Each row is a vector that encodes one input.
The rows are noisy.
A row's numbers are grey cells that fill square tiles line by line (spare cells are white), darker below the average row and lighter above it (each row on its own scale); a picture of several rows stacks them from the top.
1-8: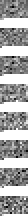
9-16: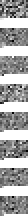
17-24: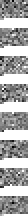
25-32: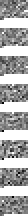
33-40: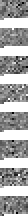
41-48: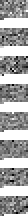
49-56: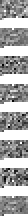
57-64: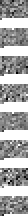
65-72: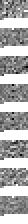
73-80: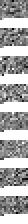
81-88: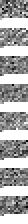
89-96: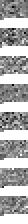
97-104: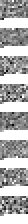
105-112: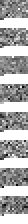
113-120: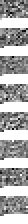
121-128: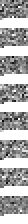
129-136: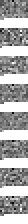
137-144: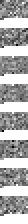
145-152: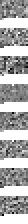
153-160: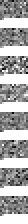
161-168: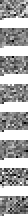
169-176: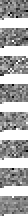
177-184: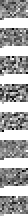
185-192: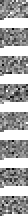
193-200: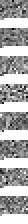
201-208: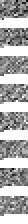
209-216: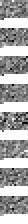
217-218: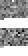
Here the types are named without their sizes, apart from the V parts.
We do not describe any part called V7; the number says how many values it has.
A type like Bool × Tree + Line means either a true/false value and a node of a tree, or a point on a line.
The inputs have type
(Bool × Bool × Bool + Label) × (Line + V7).
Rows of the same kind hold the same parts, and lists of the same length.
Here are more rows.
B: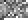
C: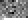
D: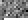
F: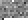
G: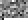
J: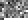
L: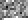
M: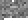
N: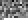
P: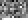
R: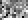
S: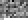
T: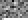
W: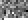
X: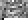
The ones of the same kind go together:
B, J, L, R
C, N, P, S, T
D, W
F, G, M, X

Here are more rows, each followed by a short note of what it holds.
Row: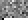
a label and a value of V7
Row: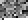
three true/false values and a value of V7
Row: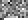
a label and a point on a line
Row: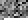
three true/false values and a value of V7
